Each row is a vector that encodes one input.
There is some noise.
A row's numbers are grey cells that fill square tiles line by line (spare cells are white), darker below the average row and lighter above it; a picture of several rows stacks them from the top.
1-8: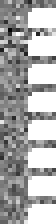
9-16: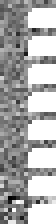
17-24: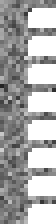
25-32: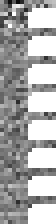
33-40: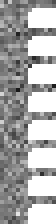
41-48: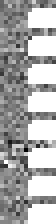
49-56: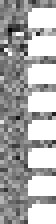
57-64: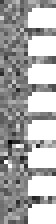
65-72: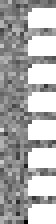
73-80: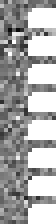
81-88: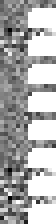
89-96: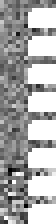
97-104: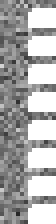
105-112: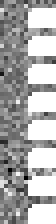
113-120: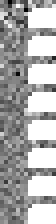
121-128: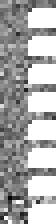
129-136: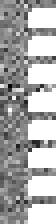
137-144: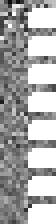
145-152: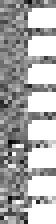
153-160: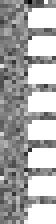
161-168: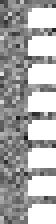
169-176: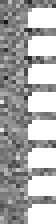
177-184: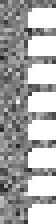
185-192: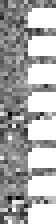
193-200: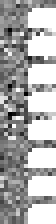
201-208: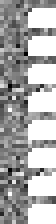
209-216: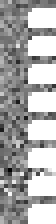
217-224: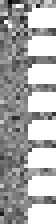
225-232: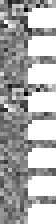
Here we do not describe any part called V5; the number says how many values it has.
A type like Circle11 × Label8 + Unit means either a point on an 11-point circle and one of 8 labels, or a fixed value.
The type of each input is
(Bool × Bool × Bool × Bool + List2(V5)) × Tree9 + Label8.
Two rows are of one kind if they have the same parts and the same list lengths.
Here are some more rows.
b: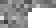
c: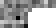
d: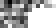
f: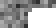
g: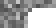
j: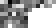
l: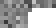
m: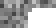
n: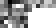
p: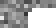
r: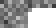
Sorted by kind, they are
b, p
c, f, g
d, j, n
l, r
m

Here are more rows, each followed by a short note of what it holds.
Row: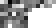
one of 8 labels
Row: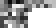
one of 8 labels
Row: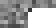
a node of a 9-node tree and four true/false values
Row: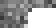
a node of a 9-node tree and four true/false values
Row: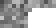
a node of a 9-node tree, together with the empty list
